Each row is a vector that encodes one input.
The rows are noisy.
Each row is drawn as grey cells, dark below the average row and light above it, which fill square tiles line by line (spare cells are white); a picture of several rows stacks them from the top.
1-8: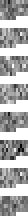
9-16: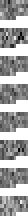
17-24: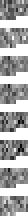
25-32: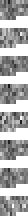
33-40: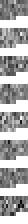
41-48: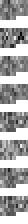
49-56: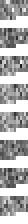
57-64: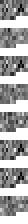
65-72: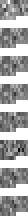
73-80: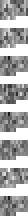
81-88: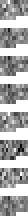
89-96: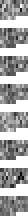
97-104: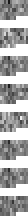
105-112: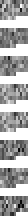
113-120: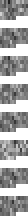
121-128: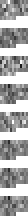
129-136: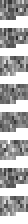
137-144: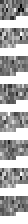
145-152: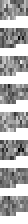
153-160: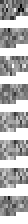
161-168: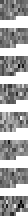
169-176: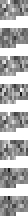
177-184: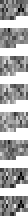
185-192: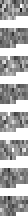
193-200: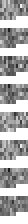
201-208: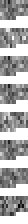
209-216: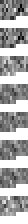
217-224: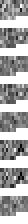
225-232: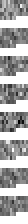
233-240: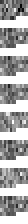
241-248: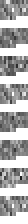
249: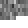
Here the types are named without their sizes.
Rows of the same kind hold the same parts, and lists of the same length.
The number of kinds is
2.
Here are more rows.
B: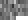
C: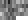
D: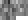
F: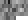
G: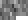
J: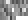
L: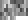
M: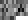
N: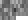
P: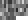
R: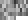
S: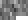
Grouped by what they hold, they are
B, C, D, F, G, M, N, P, S
J, L, R

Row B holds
a point on a line.
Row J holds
a label.
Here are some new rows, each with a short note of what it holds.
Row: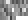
a label
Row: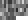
a point on a line
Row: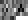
a point on a line
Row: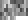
a label
